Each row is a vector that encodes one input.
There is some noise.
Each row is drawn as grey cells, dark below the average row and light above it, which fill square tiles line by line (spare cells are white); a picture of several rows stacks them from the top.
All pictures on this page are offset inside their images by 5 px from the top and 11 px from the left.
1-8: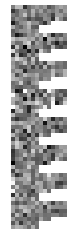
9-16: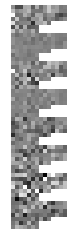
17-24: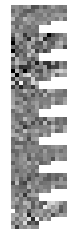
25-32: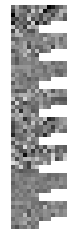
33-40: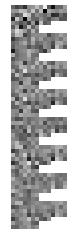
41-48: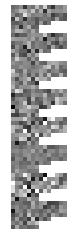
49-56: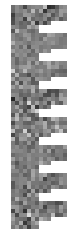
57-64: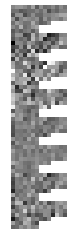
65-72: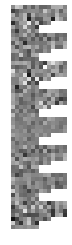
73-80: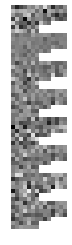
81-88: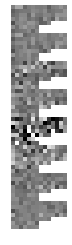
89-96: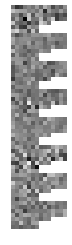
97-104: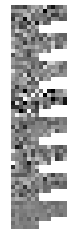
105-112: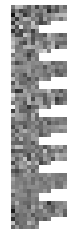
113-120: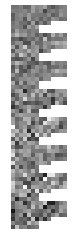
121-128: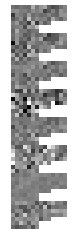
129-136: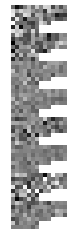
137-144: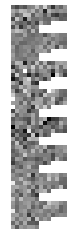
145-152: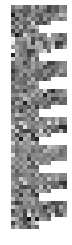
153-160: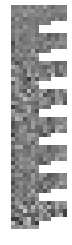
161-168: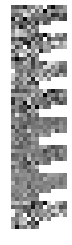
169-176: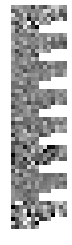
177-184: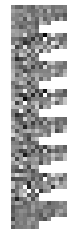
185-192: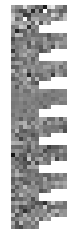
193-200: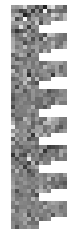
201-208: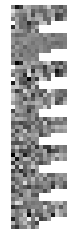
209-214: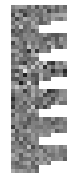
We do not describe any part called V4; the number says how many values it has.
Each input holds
either one of 6 labels and four true/false values, or a node of a 9-node tree and a value of V4.
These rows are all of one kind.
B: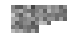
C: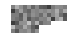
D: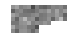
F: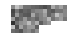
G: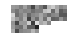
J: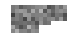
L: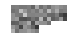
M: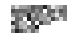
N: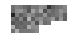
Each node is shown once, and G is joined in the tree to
B.
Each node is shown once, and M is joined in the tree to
J.
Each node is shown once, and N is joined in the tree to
B, C and J.
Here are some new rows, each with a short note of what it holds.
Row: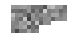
one of 6 labels and four true/false values
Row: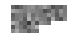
one of 6 labels and four true/false values
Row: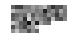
one of 6 labels and four true/false values
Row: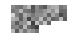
a node of a 9-node tree and a value of V4
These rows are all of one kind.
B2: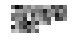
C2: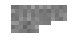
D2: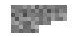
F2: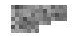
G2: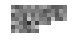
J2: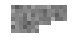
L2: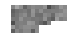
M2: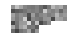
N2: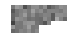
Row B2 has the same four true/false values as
J2, M2 and N2.
